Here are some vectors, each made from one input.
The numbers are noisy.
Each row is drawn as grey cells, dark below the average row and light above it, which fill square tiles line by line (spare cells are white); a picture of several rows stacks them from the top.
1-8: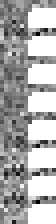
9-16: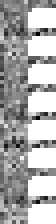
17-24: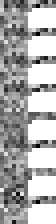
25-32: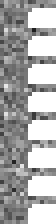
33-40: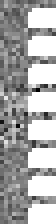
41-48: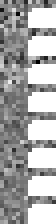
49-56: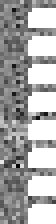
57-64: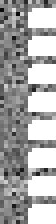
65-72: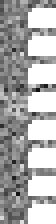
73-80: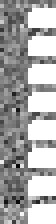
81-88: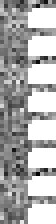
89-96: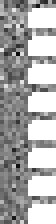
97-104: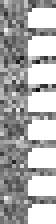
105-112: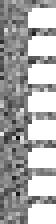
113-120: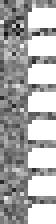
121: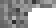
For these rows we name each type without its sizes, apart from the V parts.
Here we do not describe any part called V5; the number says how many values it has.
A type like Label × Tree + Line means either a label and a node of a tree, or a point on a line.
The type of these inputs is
Bool × V5 + List(Line).
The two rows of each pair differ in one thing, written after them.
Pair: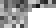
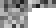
the true/false value
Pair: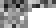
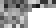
the true/false value
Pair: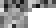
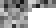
the value of V5
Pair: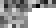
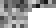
the value of V5
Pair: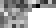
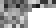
the value of V5
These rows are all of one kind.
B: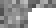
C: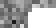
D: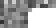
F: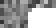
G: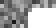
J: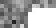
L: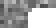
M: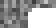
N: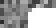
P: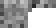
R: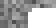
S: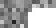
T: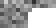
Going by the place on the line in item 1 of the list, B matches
F, N and P.
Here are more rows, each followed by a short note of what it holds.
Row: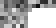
a true/false value and a value of V5
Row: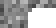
a list of three items
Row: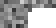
a list of one item
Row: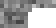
a list of two items
